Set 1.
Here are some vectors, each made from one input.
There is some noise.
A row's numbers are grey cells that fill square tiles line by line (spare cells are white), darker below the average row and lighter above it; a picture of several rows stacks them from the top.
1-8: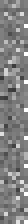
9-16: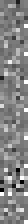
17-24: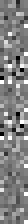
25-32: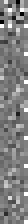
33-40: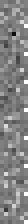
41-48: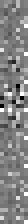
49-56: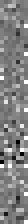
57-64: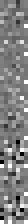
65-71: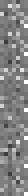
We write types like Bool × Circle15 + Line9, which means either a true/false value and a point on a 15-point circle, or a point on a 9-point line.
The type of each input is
Bool × Label5 + Unit.
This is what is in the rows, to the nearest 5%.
About 10% of them hold a fixed value. The rest hold one of 5 labels and a true/false value.
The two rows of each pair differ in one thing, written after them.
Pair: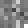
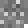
the label
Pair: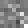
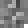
the label
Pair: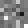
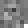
the true/false value
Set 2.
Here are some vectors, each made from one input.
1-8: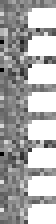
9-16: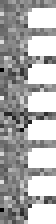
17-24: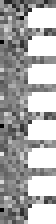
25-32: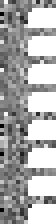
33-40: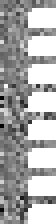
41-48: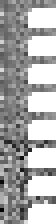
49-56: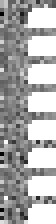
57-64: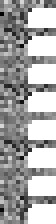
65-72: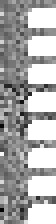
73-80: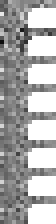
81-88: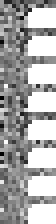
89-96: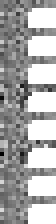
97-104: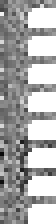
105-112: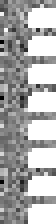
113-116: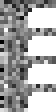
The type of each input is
Line5 + Line7.
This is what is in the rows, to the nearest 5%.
About 40% of them hold a point on a 5-point line. The rest hold a point on a 7-point line.
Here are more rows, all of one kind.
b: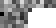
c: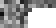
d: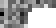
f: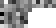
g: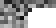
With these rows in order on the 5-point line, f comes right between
b and d.
